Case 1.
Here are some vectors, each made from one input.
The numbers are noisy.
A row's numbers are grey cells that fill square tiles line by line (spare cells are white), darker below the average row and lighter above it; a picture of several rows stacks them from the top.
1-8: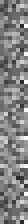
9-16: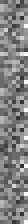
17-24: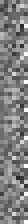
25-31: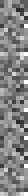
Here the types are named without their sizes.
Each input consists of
a label.
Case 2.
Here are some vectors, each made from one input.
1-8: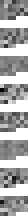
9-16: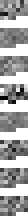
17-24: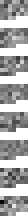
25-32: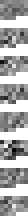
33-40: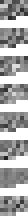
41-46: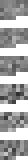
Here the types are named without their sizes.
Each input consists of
either a point on a circle, or a fixed value.
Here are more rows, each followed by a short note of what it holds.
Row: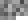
a point on a circle
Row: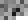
a fixed value
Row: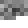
a point on a circle
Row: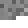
a fixed value
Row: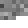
a fixed value
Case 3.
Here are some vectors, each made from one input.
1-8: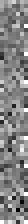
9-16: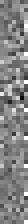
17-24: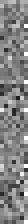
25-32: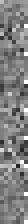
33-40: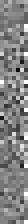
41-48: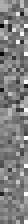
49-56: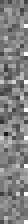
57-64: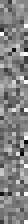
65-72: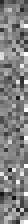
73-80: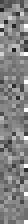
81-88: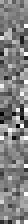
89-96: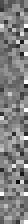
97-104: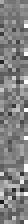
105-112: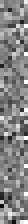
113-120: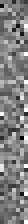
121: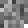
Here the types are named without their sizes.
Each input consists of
a point on a line.
